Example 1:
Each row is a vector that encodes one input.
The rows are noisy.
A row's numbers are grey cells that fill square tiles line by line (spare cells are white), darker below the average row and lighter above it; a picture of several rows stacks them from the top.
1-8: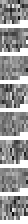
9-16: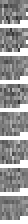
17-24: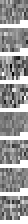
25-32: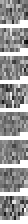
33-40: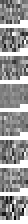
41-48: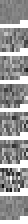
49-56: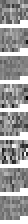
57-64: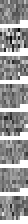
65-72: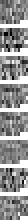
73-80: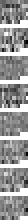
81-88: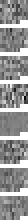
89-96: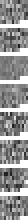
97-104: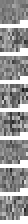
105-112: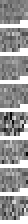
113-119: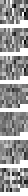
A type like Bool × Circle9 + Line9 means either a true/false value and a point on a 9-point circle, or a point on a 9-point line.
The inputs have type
Bool × Circle15 + Unit.
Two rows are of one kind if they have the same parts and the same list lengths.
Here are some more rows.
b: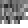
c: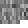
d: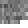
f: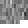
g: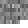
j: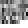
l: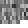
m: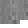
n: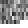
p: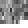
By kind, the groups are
b, c, d, f, g, j, l, m, n
p

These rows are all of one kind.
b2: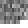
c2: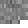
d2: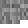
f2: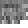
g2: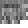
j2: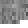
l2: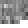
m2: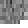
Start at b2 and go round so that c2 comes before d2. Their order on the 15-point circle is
b2, g2, c2, d2, l2, j2, m2, f2.
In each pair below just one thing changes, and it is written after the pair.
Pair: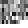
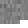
the place on the 15-point circle
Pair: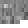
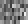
the true/false value
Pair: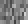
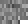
the true/false value
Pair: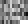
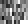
the place on the 15-point circle
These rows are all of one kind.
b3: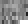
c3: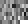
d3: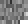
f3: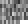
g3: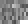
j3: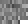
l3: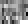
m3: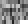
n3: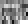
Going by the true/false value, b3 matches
f3 and g3.
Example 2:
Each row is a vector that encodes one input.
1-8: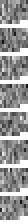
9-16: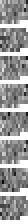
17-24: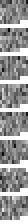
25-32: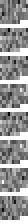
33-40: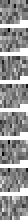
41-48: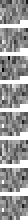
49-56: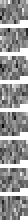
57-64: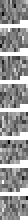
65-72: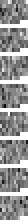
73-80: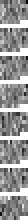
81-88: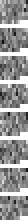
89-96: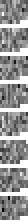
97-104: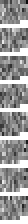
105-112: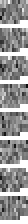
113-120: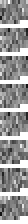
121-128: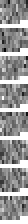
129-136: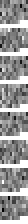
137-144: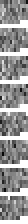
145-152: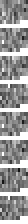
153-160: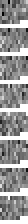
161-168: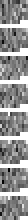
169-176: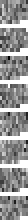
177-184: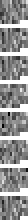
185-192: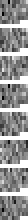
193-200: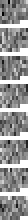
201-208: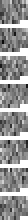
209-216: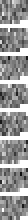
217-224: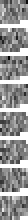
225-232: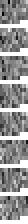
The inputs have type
Bool × Circle13.
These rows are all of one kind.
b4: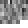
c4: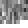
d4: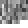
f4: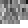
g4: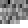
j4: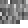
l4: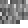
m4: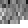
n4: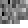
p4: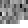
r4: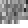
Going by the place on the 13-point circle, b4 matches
j4 and l4.
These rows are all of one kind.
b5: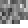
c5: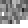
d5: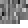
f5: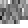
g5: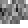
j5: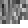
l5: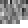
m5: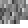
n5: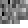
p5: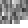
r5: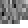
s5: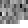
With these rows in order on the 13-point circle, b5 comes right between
j5 and l5.
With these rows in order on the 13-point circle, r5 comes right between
n5 and s5.
